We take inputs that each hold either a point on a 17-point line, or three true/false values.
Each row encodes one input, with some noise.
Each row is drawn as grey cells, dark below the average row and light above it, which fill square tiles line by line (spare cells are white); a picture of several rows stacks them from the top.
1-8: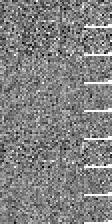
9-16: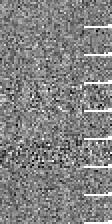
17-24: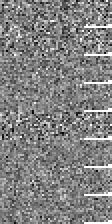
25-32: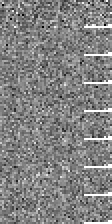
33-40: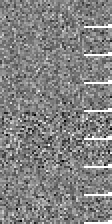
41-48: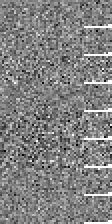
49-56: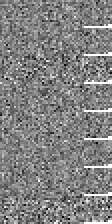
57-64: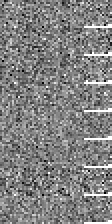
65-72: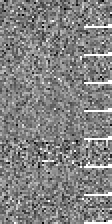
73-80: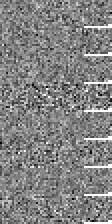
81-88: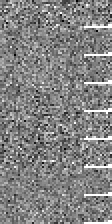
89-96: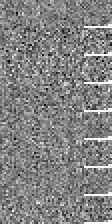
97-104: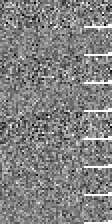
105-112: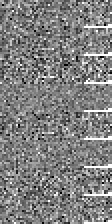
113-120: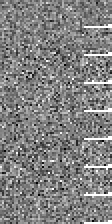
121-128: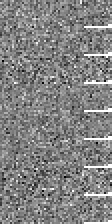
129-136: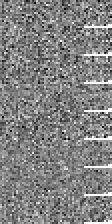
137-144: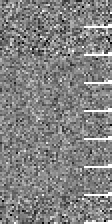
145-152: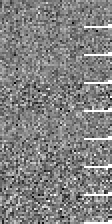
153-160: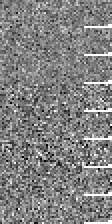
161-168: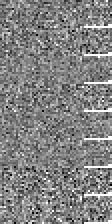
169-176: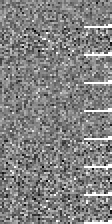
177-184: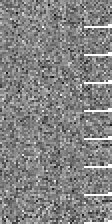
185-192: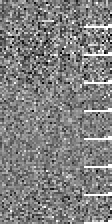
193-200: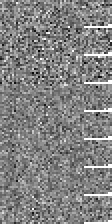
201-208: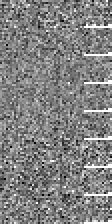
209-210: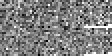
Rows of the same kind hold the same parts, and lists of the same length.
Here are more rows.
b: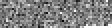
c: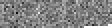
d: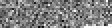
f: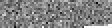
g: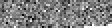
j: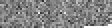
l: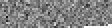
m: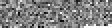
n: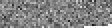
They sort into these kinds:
b, d, g, m
c, f, j, l, n

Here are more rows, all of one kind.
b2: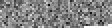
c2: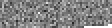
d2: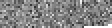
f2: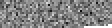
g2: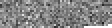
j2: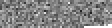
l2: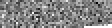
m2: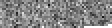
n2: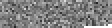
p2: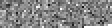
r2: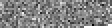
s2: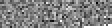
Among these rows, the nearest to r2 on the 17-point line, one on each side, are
d2 and m2.
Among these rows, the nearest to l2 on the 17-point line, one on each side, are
d2 and n2.
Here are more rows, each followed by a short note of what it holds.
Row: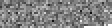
a point on a 17-point line
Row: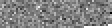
a point on a 17-point line
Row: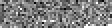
three true/false values
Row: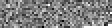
three true/false values
